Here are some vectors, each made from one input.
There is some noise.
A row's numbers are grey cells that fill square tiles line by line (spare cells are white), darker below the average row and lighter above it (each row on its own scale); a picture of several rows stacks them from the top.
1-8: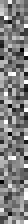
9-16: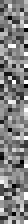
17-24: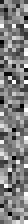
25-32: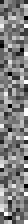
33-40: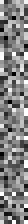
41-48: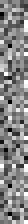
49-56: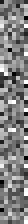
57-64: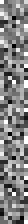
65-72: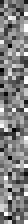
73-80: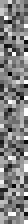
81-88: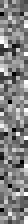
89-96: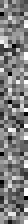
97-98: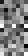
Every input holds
a point on a 17-point circle.
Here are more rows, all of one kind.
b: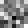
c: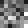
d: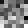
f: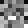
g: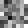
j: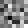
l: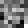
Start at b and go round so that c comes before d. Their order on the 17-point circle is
b, l, c, f, d, j, g.
